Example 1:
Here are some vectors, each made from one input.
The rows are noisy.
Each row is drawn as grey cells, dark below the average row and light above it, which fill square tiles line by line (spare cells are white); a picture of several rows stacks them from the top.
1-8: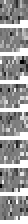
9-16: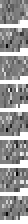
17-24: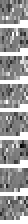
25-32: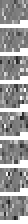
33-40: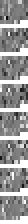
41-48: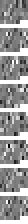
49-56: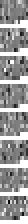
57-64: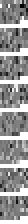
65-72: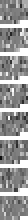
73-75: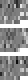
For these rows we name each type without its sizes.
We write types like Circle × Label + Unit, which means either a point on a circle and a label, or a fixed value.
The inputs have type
Bool × Bool × Bool × Bool × Line.
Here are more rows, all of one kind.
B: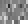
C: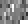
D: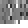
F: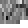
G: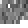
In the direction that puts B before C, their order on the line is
D, G, F, B, C.
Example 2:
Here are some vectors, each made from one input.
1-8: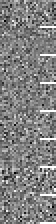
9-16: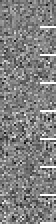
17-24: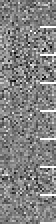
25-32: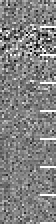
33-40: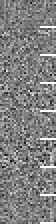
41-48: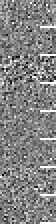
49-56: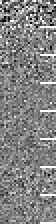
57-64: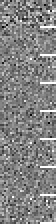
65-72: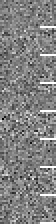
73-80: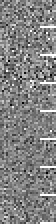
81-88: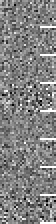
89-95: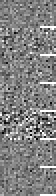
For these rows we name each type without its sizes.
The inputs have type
List(Circle).
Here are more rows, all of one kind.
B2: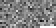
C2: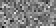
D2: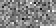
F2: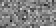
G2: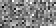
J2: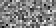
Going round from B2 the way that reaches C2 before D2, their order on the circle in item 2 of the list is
B2, G2, C2, F2, J2, D2.
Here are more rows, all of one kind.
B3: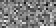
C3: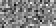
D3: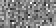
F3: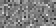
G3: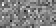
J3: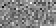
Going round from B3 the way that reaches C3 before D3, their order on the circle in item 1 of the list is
B3, F3, C3, D3, J3, G3.
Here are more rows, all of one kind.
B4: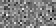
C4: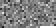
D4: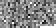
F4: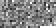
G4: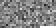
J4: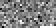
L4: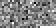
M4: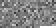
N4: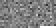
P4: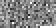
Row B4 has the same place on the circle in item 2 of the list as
F4, L4 and P4.
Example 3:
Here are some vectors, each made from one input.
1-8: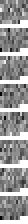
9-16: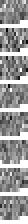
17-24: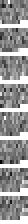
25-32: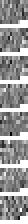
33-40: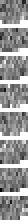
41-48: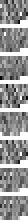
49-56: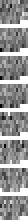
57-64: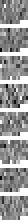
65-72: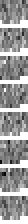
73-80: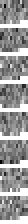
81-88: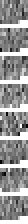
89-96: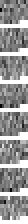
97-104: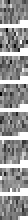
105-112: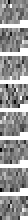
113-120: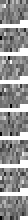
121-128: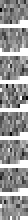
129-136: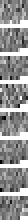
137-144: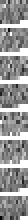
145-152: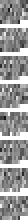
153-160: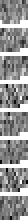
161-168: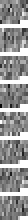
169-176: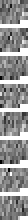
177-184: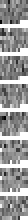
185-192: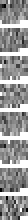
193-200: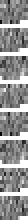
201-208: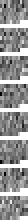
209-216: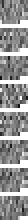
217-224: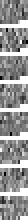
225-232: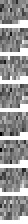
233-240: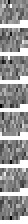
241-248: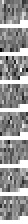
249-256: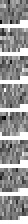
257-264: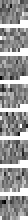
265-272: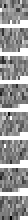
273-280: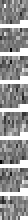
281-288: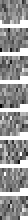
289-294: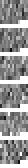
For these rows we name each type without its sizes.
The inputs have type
Bool × Bool × Bool × Bool × Bool + Line.
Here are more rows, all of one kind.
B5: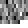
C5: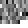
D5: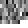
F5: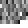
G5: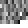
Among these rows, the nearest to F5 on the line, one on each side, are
C5 and G5.
